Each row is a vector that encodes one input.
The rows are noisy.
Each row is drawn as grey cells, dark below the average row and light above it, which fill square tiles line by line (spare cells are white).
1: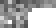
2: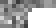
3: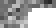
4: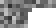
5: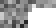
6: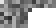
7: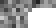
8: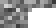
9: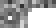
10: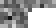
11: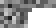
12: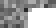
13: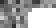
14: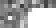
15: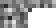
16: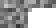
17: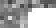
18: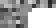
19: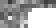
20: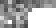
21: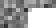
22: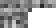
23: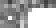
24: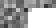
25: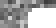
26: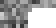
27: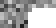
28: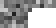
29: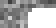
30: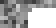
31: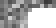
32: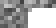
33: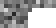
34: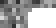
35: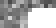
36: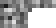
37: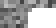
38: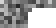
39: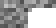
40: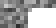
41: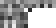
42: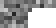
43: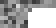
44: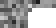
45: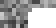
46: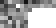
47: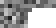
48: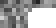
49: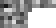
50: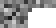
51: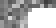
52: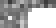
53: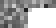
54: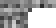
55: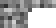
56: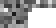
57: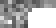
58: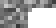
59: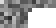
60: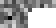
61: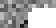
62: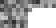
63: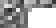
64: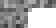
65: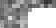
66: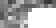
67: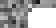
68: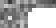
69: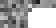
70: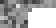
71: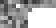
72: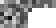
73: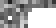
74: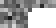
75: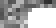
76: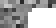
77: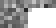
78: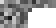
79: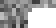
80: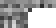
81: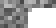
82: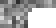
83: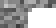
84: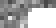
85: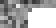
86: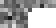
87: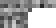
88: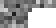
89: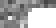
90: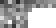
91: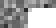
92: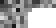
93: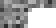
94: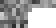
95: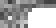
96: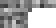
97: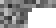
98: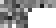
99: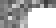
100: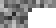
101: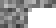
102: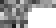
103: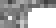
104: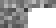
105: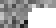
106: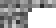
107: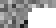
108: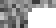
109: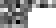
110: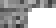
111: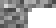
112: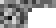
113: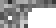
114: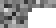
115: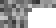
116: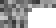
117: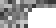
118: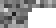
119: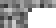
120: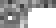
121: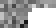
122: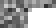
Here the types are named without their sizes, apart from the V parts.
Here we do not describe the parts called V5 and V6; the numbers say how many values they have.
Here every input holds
either a point on a line, or a true/false value and a value of V5, or a value of V6.
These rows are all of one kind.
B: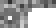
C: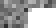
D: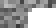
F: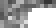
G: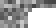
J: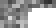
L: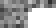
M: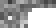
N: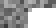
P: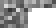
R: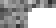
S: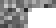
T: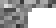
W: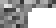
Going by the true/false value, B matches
F, G, J and M.
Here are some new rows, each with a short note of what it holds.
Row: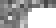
a true/false value and a value of V5
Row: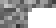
a true/false value and a value of V5
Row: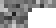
a point on a line
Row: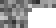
a value of V6
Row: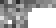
a value of V6
